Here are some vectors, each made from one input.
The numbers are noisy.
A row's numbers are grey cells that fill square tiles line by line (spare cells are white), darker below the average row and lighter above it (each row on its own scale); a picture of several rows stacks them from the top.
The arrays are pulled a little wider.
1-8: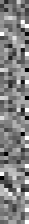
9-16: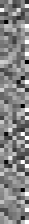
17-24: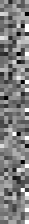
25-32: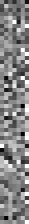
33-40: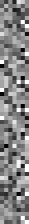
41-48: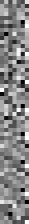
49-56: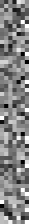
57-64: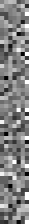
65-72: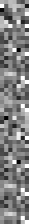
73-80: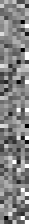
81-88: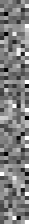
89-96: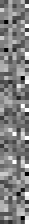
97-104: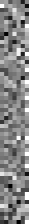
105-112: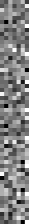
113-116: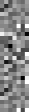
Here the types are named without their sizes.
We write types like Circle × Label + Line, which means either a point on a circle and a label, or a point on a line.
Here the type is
Bool × Bool × Bool × Bool + Circle.
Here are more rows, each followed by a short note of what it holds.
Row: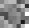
four true/false values
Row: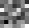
a point on a circle
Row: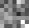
a point on a circle
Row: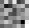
four true/false values
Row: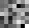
four true/false values
